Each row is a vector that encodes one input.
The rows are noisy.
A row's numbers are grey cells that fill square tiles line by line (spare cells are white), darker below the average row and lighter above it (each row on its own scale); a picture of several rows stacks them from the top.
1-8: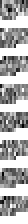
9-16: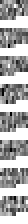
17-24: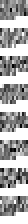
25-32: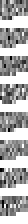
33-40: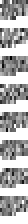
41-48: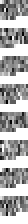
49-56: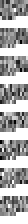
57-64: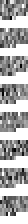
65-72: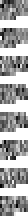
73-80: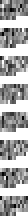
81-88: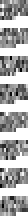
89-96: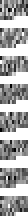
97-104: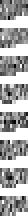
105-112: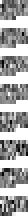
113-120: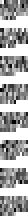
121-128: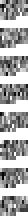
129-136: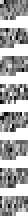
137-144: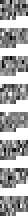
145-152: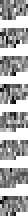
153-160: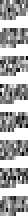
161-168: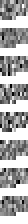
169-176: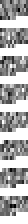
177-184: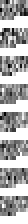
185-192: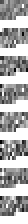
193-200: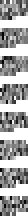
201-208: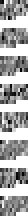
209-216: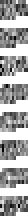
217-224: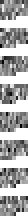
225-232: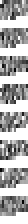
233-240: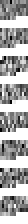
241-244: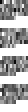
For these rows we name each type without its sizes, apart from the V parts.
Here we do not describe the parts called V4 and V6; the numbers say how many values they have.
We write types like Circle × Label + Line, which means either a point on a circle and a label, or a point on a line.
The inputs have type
(Line + V6) × (Tree + V4).
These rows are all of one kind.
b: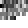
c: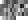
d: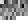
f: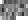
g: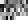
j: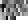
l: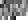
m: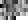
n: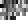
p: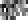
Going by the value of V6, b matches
c, m, n and p.
